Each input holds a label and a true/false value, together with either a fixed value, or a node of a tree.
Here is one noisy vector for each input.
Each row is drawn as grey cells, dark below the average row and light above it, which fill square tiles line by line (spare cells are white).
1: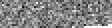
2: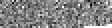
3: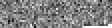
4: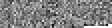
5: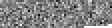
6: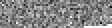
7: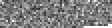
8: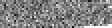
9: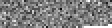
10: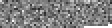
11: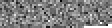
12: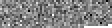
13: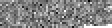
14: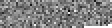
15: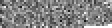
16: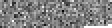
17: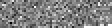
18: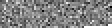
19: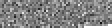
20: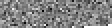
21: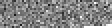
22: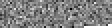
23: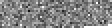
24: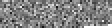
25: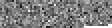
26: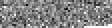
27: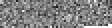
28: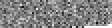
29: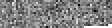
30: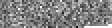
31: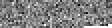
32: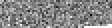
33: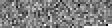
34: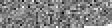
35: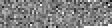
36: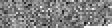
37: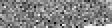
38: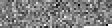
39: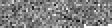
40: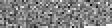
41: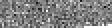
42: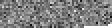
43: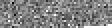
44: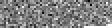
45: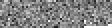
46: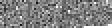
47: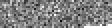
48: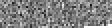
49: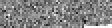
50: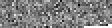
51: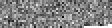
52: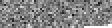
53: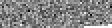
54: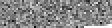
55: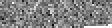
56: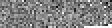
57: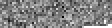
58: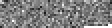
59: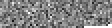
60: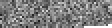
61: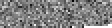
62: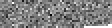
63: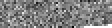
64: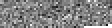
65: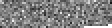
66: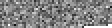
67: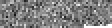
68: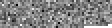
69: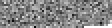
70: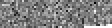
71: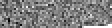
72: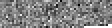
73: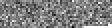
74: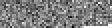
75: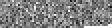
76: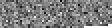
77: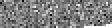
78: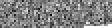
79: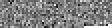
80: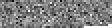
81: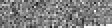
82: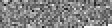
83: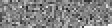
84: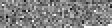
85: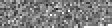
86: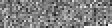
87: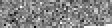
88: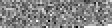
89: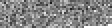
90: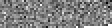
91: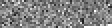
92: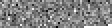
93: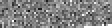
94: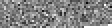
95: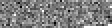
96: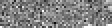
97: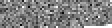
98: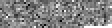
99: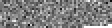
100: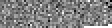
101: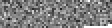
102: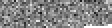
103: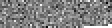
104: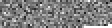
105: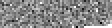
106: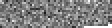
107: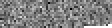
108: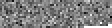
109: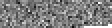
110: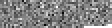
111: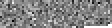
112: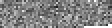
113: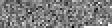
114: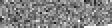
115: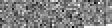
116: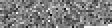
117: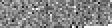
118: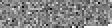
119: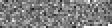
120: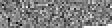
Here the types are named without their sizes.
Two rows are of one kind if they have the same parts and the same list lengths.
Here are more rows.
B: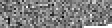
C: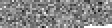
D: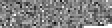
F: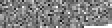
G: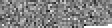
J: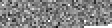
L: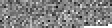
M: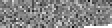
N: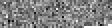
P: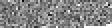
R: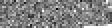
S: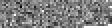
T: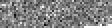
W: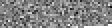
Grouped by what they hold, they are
B, D, L, N, S
C, F, G, J, M, P, R, T, W

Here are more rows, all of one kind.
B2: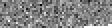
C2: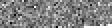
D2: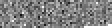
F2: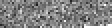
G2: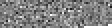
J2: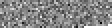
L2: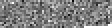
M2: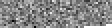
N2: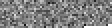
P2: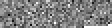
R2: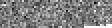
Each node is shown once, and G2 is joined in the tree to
B2.
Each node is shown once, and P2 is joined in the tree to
L2.
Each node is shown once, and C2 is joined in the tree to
M2 and R2.
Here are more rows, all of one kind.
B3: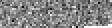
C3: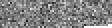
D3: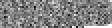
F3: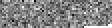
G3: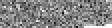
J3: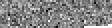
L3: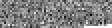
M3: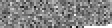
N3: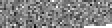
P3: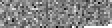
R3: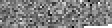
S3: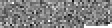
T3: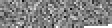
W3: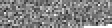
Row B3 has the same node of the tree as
D3, G3, M3 and P3.
